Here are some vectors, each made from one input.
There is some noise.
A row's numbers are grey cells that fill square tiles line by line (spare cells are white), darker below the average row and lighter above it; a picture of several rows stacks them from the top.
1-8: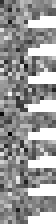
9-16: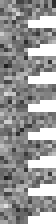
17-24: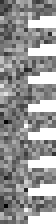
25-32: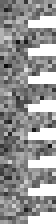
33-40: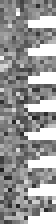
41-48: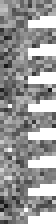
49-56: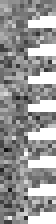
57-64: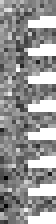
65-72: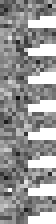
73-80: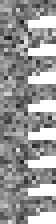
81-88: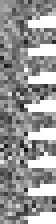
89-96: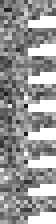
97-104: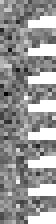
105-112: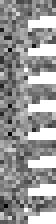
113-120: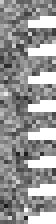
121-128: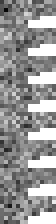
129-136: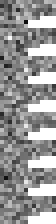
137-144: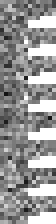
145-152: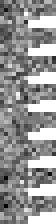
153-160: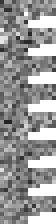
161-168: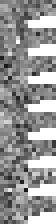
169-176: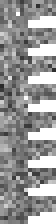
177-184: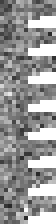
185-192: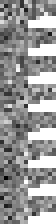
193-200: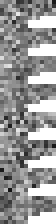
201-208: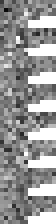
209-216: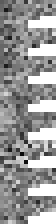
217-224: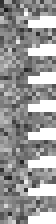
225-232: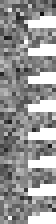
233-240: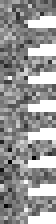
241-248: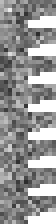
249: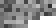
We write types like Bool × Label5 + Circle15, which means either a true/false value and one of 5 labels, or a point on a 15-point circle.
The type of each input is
Bool × Bool × Bool + List3(Line6).
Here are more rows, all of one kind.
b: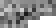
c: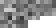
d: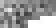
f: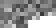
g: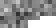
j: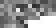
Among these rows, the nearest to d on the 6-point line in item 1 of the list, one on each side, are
b and c.
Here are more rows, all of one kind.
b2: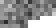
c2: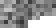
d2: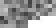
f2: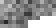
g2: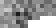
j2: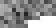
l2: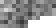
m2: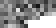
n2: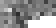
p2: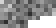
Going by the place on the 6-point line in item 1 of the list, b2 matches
c2, f2, l2 and p2.
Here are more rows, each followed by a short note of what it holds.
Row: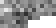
a list of three items
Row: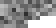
a list of three items
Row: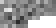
a list of two items
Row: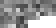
a list of two items
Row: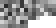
the empty list
